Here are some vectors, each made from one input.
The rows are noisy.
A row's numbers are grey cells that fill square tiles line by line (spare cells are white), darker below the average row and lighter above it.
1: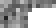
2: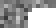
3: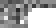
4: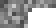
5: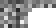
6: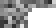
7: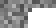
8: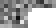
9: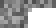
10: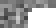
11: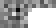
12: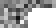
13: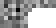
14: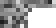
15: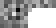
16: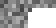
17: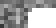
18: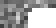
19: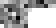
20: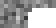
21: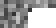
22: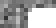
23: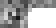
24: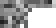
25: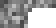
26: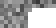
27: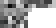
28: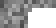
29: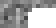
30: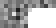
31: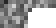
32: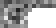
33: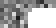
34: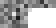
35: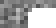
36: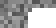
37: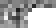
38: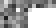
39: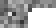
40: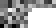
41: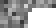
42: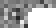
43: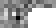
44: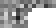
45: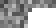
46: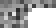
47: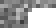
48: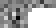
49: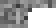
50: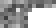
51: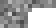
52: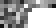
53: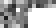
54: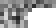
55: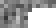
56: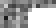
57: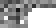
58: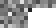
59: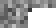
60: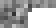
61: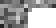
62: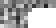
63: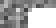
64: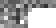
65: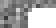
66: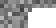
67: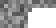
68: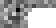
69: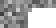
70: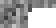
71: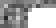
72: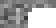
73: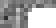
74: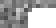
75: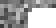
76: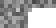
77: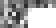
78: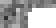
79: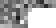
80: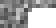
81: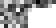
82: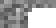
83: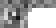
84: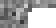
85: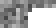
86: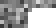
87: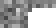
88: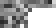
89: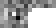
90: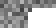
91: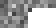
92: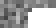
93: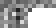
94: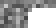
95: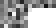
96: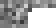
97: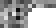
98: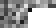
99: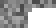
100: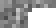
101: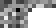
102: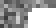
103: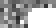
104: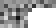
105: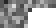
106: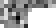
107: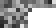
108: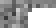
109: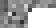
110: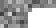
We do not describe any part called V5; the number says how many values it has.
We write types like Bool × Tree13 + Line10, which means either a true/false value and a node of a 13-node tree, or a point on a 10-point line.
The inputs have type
List2(Line4) + V5 × V5.
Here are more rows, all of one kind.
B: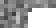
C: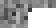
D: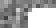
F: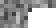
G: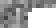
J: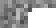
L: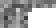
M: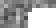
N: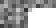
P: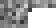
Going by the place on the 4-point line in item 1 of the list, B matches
C and G.
